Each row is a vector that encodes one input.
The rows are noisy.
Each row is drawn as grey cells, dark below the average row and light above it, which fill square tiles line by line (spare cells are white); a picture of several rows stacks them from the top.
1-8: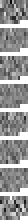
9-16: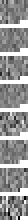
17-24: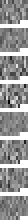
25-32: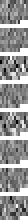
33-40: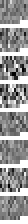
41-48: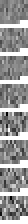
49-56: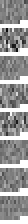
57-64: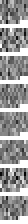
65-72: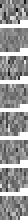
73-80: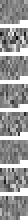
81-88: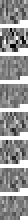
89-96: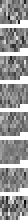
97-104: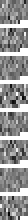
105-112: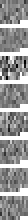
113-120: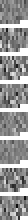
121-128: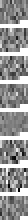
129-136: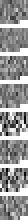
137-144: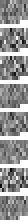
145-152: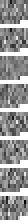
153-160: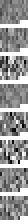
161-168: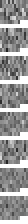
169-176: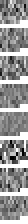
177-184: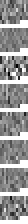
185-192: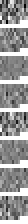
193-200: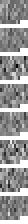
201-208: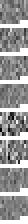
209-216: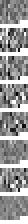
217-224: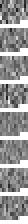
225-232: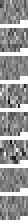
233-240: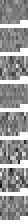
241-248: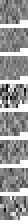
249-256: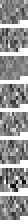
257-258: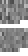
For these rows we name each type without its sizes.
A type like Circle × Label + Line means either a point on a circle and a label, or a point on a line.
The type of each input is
Bool × Circle × (Tree + Unit).
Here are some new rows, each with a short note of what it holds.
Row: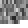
a point on a circle and a true/false value
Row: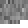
a point on a circle, a node of a tree and a true/false value
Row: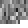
a point on a circle and a true/false value
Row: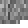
a point on a circle and a true/false value
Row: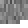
a point on a circle and a true/false value
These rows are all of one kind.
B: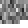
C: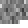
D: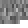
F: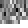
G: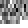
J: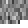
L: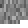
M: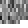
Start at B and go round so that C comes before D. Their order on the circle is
B, C, G, M, L, D, J, F.
